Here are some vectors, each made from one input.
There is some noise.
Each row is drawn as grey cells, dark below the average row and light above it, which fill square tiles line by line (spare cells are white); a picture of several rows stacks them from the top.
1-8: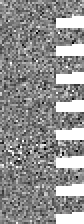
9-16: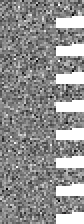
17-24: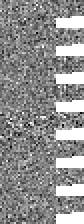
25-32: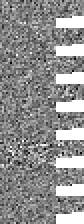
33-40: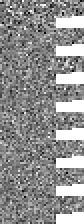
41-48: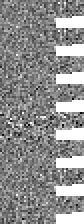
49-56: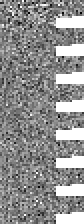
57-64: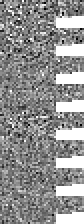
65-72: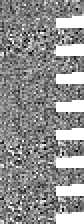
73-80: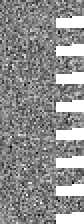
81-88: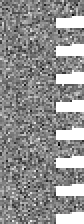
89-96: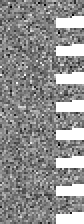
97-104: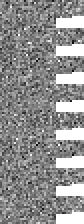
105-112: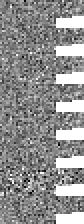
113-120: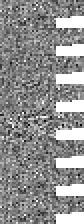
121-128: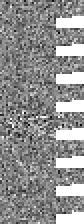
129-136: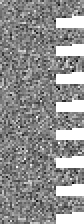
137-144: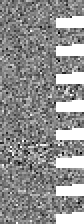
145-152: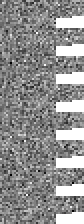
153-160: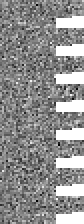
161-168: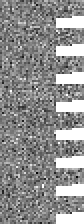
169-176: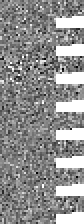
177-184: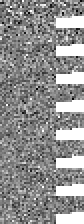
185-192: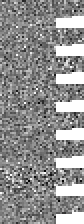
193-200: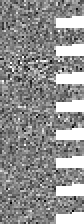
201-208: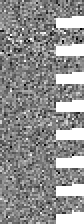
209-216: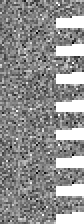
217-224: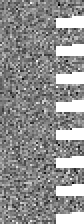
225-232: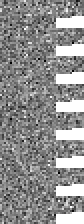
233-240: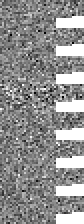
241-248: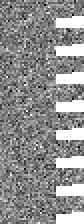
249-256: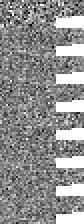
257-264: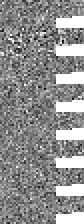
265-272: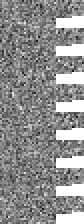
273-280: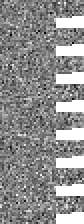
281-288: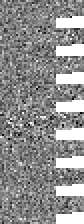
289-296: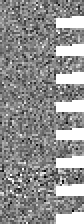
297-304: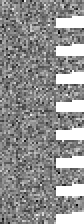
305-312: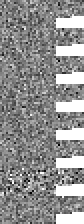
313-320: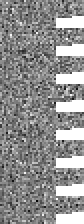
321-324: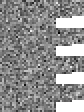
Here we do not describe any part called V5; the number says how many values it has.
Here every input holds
a value of V5, together with a list of up to two points on a 15-point line.
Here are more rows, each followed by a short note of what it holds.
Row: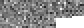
a value of V5, together with a list of two items
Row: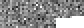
a value of V5, together with a list of one item
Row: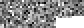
a value of V5, together with the empty list
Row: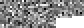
a value of V5, together with the empty list
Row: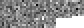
a value of V5, together with a list of two items
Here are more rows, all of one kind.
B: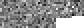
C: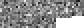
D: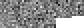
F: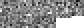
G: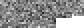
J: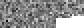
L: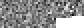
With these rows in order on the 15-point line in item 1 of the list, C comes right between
B and F.
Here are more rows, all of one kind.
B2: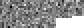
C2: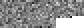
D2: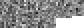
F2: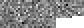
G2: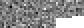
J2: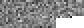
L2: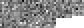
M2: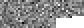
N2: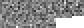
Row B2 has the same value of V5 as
D2 and G2.
